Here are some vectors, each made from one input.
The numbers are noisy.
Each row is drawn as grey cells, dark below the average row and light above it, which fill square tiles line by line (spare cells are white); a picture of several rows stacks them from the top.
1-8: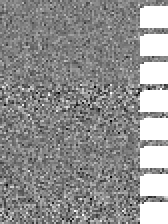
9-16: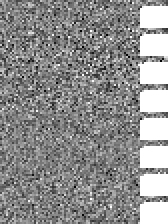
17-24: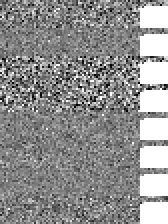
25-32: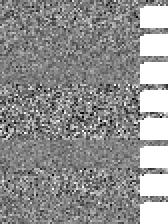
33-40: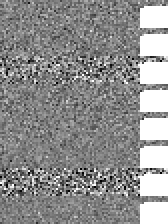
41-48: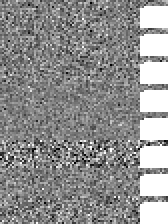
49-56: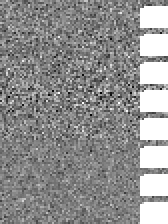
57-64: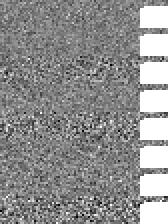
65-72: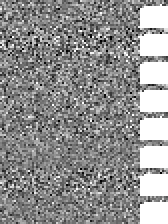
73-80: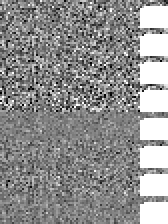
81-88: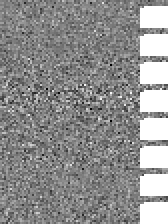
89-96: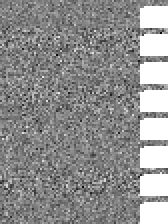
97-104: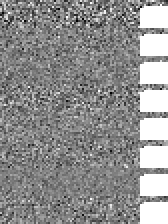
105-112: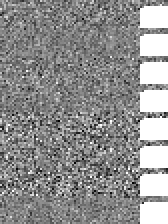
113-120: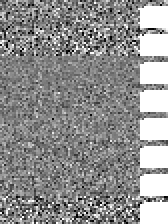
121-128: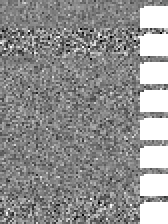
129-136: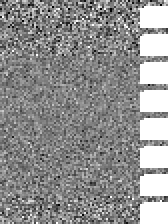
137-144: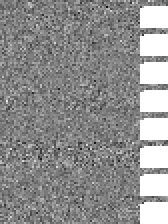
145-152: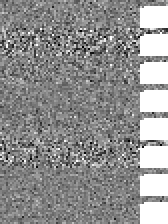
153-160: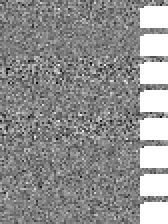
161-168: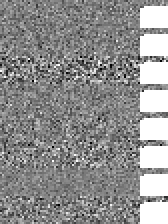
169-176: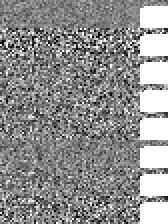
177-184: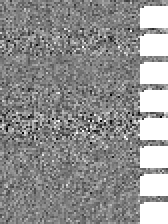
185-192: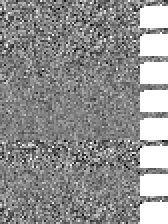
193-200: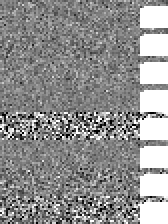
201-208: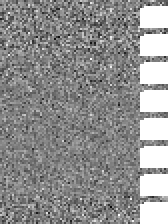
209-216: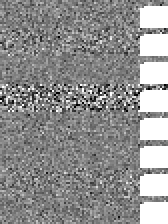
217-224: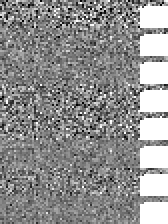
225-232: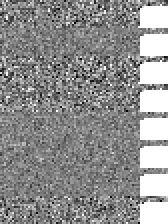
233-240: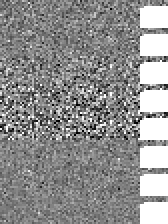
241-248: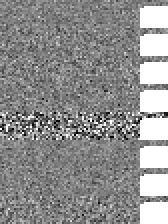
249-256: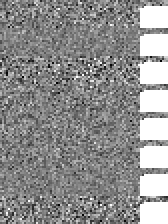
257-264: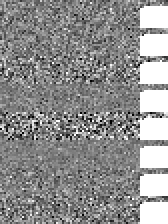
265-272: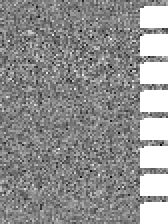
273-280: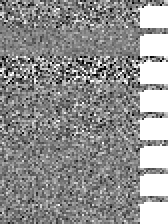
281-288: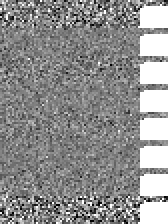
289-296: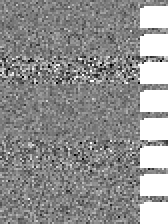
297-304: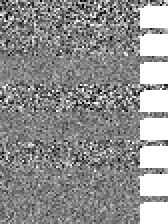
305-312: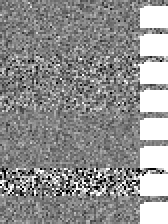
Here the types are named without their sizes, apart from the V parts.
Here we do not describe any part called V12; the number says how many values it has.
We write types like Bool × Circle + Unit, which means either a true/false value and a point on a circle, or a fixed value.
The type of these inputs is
List(Label × V12 + Line).
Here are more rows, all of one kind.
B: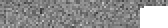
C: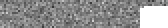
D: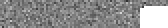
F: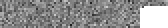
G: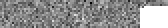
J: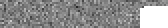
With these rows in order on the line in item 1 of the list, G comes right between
B and F.
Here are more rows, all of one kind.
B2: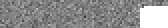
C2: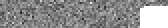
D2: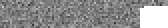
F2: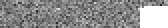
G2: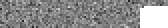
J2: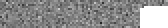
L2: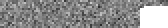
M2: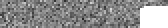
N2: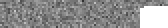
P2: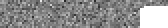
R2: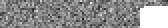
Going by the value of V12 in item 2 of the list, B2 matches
C2, N2 and P2.
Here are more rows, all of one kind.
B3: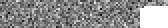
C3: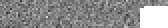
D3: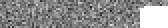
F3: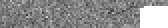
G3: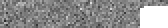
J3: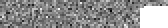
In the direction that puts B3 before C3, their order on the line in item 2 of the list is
B3, F3, C3, J3, D3, G3.
